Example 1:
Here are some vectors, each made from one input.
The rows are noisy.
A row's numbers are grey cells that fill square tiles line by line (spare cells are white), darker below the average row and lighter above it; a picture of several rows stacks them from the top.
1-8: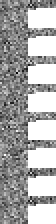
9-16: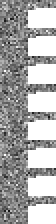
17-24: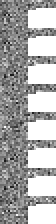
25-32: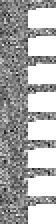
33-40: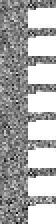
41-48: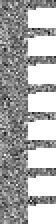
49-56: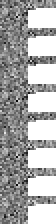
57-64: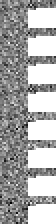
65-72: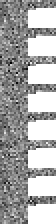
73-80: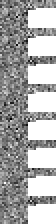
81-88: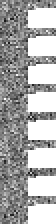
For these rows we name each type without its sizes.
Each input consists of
a point on a circle.
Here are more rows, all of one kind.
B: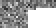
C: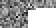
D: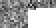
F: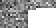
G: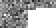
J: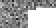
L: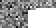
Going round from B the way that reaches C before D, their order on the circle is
B, J, G, C, L, F, D.
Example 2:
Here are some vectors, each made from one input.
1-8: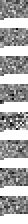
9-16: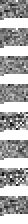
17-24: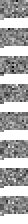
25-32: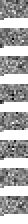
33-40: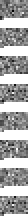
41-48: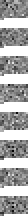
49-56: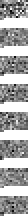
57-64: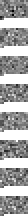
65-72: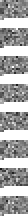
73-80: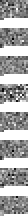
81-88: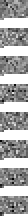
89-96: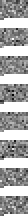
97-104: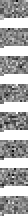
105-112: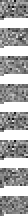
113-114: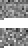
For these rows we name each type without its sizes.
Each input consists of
either a fixed value, or a node of a tree.
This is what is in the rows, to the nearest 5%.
About 5% of them hold a fixed value. The rest hold a node of a tree.
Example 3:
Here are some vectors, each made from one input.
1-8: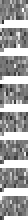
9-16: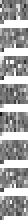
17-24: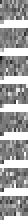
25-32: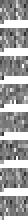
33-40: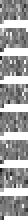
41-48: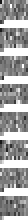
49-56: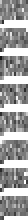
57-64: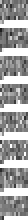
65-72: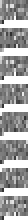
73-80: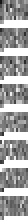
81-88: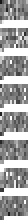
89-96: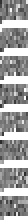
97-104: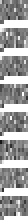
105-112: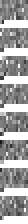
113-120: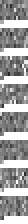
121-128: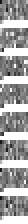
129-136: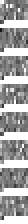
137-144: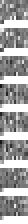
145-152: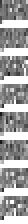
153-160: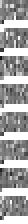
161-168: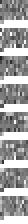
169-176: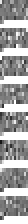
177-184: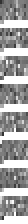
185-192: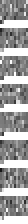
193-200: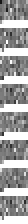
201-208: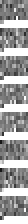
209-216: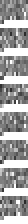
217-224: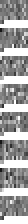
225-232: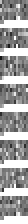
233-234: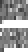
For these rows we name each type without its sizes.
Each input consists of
five true/false values.
